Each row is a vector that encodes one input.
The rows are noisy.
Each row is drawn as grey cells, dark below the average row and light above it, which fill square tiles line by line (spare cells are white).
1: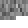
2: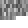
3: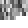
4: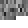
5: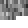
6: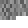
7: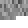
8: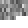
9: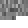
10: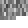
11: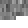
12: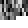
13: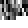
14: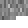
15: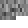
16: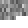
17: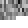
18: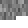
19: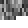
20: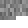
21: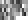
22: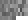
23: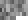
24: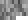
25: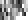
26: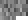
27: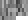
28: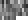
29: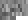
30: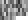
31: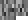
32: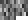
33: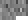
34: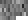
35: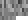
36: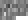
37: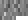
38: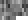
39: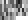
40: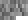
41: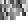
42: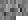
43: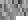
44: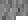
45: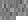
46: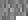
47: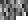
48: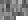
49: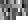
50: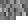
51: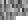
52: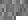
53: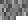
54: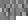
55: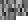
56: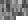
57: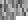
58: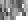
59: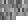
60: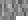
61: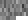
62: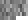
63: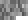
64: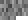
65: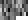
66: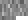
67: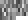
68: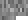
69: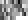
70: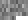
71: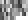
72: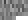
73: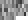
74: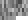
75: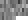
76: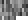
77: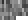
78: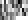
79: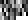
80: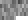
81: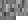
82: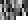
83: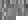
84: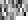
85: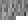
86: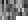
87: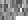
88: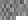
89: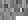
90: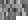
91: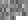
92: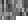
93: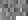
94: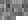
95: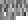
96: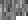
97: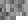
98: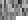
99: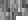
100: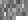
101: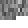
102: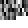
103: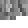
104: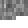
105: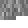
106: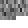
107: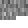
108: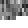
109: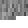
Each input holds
one of 9 labels, together with either a point on an 11-point circle, or a fixed value.
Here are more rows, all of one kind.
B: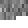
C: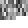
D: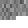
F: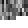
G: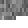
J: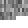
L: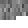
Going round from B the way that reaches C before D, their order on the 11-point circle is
B, C, G, F, D, J, L.
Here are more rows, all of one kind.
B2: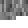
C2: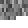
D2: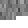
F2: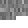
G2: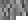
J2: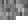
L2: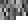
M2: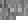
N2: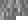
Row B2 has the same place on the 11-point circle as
C2 and D2.
